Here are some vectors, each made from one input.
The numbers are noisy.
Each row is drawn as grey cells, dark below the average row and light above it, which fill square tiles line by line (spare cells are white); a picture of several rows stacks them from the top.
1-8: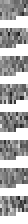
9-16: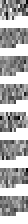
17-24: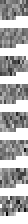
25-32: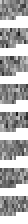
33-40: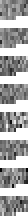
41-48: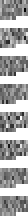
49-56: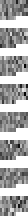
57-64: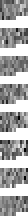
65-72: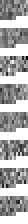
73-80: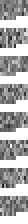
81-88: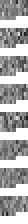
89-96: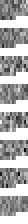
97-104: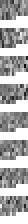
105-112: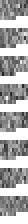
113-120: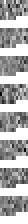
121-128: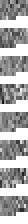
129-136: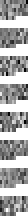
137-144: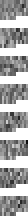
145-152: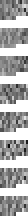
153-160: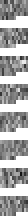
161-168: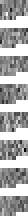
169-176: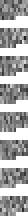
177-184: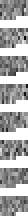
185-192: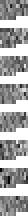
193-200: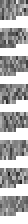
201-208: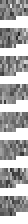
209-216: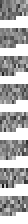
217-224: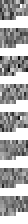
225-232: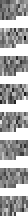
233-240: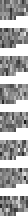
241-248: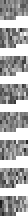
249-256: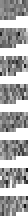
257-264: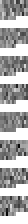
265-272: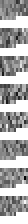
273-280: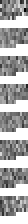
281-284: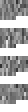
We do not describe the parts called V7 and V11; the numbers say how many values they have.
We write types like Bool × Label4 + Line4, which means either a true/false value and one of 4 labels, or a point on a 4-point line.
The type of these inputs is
Bool × Circle8 + Unit + V7 × V11.
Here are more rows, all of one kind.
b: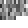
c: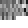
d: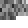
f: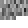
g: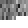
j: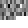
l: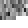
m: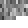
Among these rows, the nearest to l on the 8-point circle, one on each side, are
d and f.
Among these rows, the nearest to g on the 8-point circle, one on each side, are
b and m.
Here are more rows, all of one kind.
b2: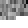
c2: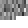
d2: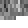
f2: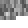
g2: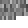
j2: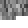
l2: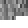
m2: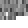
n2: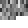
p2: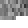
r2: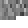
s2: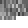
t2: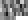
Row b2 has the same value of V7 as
d2 and s2.
